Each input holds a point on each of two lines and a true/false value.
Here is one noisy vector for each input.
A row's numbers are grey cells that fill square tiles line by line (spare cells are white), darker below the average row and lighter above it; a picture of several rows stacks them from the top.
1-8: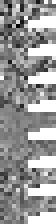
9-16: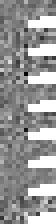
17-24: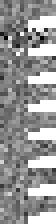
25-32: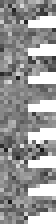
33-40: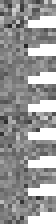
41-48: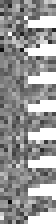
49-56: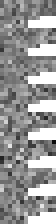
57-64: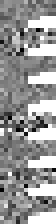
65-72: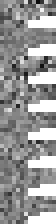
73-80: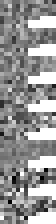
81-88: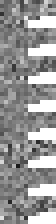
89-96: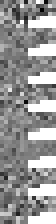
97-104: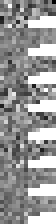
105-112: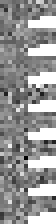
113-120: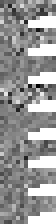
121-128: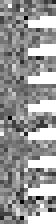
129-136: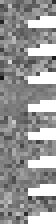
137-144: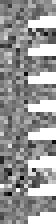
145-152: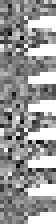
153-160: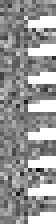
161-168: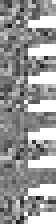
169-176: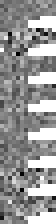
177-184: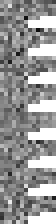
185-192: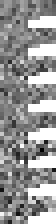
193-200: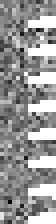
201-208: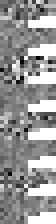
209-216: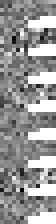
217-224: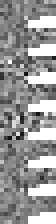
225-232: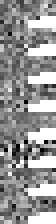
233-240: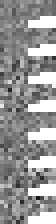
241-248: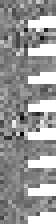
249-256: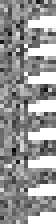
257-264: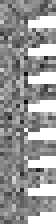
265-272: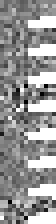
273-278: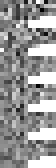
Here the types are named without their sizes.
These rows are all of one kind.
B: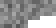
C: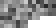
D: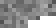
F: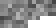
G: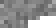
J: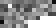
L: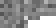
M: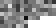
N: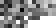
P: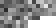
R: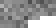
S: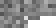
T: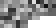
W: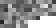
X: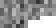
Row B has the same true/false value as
G, M, R and X.
